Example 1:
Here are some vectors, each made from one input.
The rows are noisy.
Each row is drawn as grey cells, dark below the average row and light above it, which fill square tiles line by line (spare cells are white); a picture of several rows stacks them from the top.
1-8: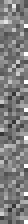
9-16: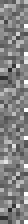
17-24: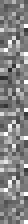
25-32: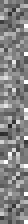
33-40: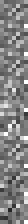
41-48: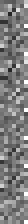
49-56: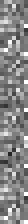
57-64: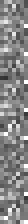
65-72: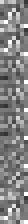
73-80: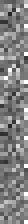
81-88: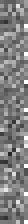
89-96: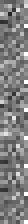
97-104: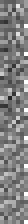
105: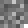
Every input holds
three true/false values.
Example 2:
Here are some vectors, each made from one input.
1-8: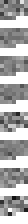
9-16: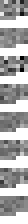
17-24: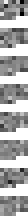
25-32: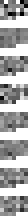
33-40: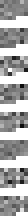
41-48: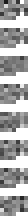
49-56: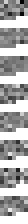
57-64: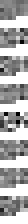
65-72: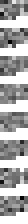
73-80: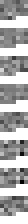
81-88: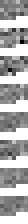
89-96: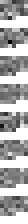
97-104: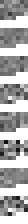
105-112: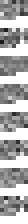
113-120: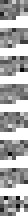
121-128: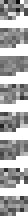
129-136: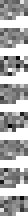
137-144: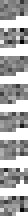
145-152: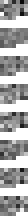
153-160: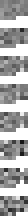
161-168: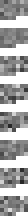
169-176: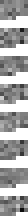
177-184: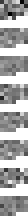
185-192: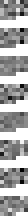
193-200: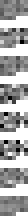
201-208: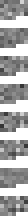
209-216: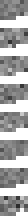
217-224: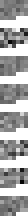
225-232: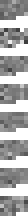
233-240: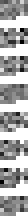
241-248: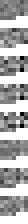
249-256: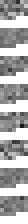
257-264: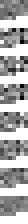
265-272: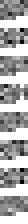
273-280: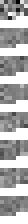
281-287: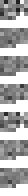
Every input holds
a point on an 8-point circle.
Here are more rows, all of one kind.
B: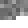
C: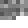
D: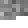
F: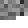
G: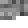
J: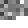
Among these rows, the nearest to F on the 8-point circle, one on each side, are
B and G.
